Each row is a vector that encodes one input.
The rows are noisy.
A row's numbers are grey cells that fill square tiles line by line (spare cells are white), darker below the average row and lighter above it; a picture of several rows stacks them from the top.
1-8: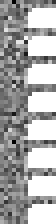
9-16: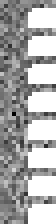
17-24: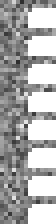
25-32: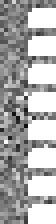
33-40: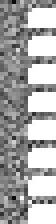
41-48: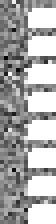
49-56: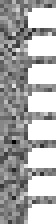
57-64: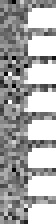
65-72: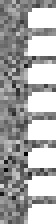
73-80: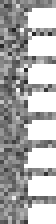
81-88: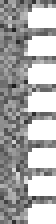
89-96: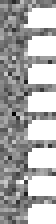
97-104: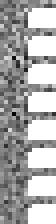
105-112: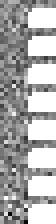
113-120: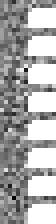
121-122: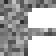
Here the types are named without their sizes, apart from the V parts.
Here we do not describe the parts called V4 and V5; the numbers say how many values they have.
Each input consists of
a point on a line, together with either a point on a line and a value of V5, or a value of V4.
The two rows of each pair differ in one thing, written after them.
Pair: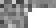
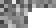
the value of V5
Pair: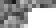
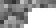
the value of V5
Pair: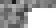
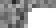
the value of V5
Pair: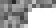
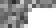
the value of V5
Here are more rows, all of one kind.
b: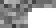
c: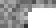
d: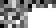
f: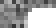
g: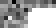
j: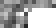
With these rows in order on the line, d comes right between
b and c.
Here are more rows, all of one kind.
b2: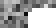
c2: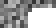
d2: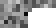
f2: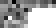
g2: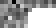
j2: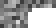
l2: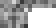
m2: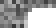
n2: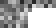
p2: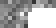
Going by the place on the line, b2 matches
c2, d2 and j2.
